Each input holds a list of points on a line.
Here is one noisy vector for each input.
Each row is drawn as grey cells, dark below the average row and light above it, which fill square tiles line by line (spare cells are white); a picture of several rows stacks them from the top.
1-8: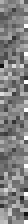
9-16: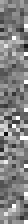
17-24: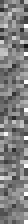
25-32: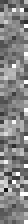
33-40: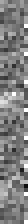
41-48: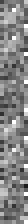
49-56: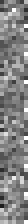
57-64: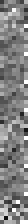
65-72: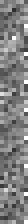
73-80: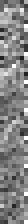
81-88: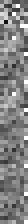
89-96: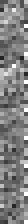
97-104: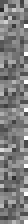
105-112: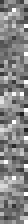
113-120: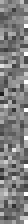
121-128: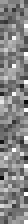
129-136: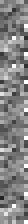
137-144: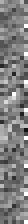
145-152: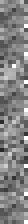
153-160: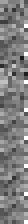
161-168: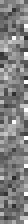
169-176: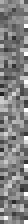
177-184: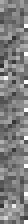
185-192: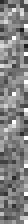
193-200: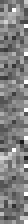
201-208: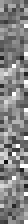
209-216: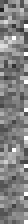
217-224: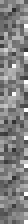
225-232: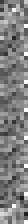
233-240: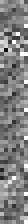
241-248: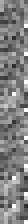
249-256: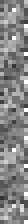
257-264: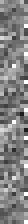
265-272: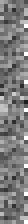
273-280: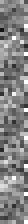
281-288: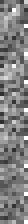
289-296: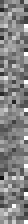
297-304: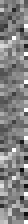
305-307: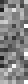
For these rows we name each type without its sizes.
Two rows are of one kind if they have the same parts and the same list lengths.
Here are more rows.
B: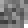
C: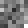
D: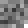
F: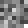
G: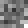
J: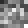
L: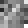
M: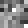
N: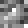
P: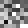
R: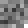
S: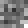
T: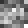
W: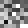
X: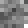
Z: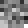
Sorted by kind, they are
B, C, D, G, R, S, X
F, J, L, M, N, T, Z
P, W

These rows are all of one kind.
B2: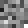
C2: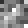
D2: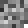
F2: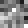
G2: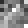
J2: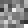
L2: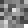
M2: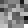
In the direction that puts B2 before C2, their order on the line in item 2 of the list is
L2, B2, M2, D2, J2, F2, C2, G2.
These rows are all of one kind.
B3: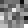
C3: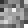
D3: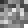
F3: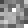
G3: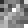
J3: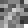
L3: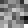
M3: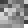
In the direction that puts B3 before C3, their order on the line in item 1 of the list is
B3, L3, J3, G3, F3, C3, D3, M3.
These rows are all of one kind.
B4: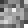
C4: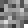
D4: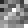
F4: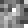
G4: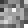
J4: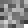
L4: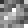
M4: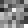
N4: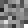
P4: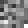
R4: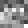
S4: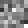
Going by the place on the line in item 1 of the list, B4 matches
C4, G4, N4 and P4.
